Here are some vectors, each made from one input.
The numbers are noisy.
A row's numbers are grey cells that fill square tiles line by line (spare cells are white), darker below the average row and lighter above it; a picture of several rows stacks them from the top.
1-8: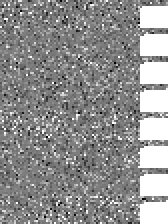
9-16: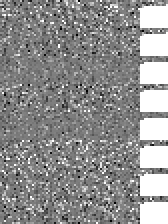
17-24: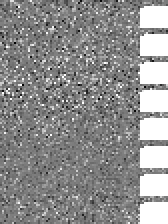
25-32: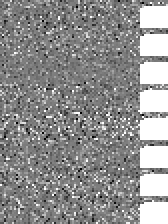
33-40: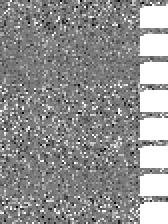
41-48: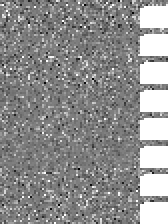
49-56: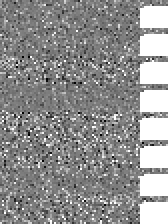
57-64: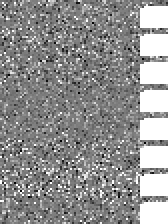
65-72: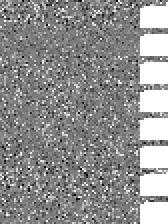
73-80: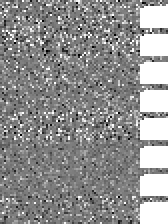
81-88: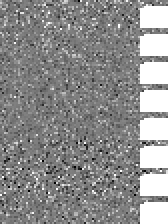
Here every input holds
a point on an 8-point circle, together with either one of 8 labels, or a point on a 6-point line.
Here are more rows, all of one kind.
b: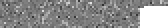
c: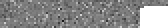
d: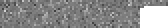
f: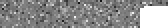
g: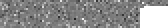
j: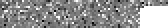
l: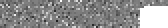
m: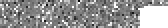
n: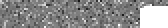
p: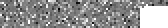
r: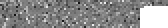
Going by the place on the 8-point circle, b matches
c, j and r.
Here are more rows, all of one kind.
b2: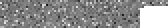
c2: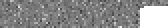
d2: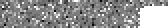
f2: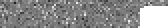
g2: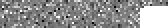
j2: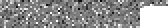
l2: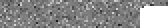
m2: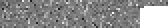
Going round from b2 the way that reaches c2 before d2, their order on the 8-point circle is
b2, l2, f2, m2, c2, j2, d2, g2.
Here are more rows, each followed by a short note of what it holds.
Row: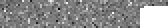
a point on an 8-point circle and a point on a 6-point line
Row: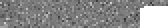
a point on an 8-point circle and a point on a 6-point line
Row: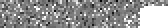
a point on an 8-point circle and a point on a 6-point line
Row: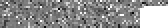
a point on an 8-point circle and one of 8 labels
